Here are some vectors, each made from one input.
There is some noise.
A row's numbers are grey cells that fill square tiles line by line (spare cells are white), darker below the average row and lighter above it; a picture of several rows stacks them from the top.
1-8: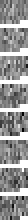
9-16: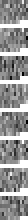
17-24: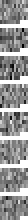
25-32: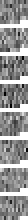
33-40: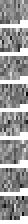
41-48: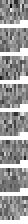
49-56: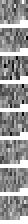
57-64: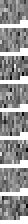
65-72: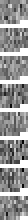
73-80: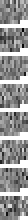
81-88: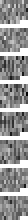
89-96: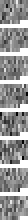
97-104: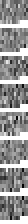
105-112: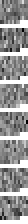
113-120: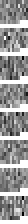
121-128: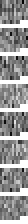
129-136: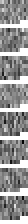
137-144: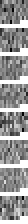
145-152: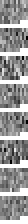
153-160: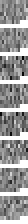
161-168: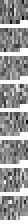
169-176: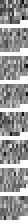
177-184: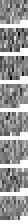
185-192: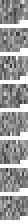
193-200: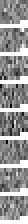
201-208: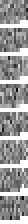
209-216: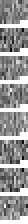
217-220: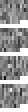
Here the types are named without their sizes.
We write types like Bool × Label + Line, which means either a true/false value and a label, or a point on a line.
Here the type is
Bool × Circle + Label.
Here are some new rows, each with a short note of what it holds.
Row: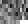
a point on a circle and a true/false value
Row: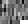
a label
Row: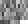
a point on a circle and a true/false value
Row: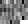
a label
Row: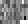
a point on a circle and a true/false value
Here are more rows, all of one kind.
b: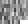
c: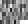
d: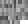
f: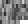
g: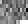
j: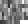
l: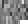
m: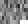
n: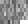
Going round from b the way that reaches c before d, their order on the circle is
b, n, j, c, f, l, g, m, d.
